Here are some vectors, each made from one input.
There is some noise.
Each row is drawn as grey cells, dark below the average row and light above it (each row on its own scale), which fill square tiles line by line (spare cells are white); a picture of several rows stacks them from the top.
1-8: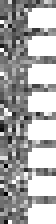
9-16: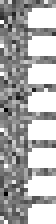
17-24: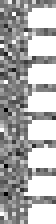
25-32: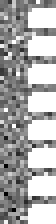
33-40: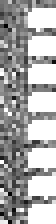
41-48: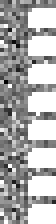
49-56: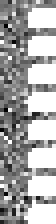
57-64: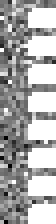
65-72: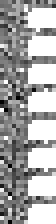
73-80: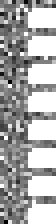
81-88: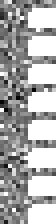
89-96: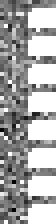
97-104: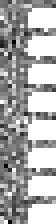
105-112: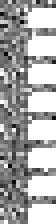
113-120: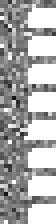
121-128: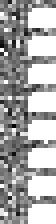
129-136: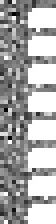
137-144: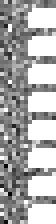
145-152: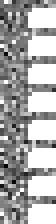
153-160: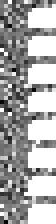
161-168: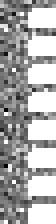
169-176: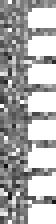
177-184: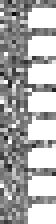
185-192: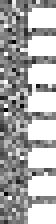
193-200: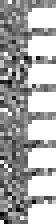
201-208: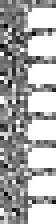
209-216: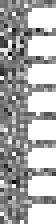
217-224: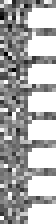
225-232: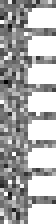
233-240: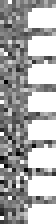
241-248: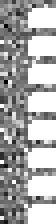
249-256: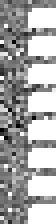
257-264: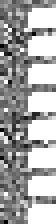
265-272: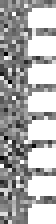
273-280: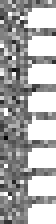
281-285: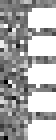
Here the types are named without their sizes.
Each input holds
a point on a circle, together with either a fixed value, or five true/false values.
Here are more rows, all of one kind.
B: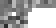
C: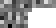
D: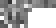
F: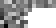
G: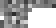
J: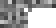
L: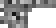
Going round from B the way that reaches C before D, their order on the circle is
B, F, J, C, L, G, D.
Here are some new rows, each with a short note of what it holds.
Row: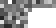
a point on a circle and five true/false values
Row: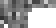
a point on a circle and five true/false values
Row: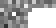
a point on a circle
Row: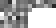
a point on a circle and five true/false values
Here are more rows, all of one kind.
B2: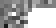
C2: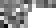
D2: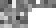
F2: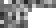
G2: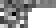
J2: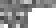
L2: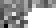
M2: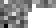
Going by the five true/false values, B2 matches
D2 and J2.
